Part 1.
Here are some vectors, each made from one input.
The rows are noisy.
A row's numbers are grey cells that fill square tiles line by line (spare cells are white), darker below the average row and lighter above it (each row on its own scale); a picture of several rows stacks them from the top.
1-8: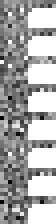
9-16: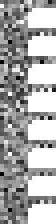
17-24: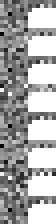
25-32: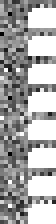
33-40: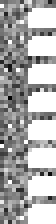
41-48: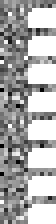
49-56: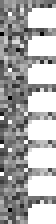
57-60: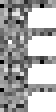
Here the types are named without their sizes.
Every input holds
a point on a circle.
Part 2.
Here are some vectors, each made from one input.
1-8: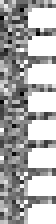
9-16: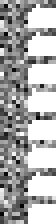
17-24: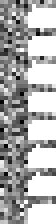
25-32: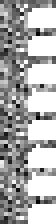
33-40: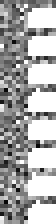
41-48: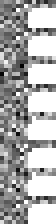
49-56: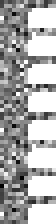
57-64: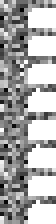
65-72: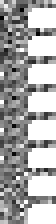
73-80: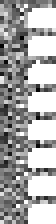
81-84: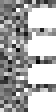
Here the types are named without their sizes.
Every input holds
a label.
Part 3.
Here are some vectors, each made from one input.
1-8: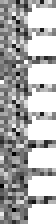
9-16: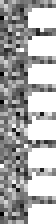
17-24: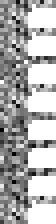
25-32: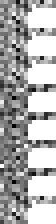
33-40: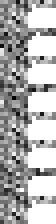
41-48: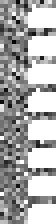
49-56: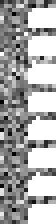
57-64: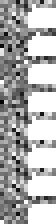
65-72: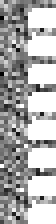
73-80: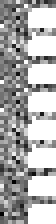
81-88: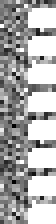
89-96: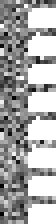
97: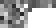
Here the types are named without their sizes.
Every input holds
a label.
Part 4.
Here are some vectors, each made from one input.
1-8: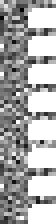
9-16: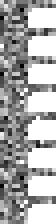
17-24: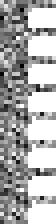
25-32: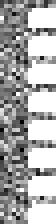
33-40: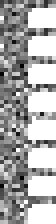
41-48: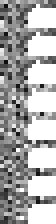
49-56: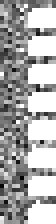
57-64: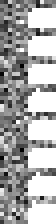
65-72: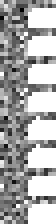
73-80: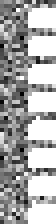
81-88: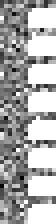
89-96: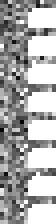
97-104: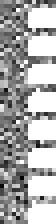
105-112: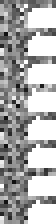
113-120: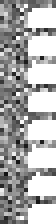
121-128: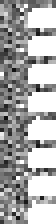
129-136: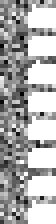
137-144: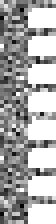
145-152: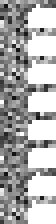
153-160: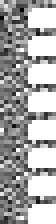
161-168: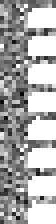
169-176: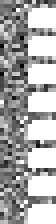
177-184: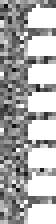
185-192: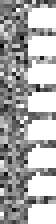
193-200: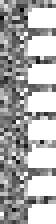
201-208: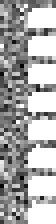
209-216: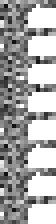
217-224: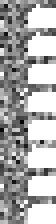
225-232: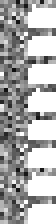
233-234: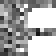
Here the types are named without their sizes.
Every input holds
a label.
